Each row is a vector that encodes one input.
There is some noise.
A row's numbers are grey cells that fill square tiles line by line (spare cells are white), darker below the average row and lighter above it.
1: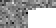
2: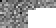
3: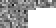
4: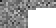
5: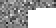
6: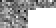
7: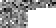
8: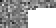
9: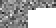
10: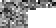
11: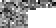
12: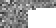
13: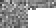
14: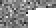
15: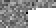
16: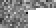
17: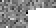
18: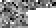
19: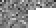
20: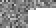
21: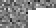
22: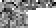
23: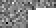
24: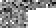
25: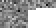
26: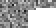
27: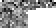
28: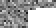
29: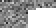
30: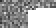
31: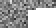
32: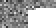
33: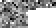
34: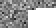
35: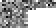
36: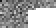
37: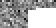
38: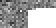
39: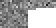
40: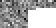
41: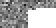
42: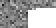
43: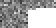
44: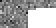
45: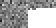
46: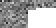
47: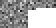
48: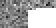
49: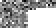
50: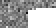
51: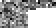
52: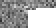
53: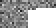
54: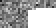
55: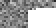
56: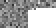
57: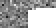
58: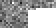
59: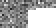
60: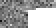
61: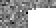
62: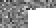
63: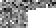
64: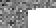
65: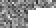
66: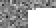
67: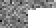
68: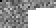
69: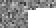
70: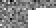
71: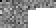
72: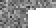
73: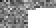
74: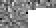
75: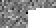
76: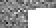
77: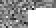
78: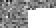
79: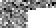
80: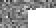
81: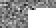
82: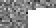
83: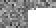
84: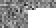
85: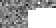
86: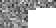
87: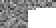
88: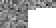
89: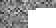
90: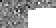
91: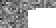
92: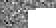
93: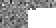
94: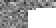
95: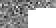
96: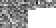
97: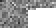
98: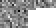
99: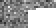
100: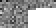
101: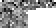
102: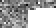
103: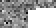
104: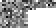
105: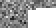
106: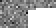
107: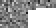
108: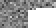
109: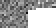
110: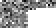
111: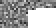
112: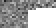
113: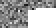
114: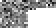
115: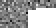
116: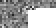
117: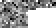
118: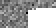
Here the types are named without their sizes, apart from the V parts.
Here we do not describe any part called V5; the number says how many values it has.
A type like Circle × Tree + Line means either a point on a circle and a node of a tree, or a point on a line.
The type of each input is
((Bool × Bool × Bool × Bool + Unit) × V5 + Unit) × Line.
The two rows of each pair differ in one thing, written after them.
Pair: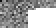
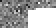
the value of V5
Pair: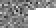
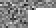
the place on the line
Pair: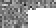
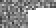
the value of V5
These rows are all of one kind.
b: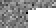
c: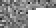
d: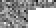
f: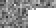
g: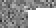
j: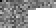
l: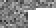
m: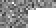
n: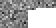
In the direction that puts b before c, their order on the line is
d, m, b, f, j, l, g, c, n.
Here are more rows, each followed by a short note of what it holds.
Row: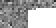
a point on a line, four true/false values and a value of V5
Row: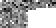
a point on a line
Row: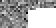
a point on a line and a value of V5
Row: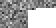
a point on a line, four true/false values and a value of V5
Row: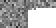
a point on a line, four true/false values and a value of V5
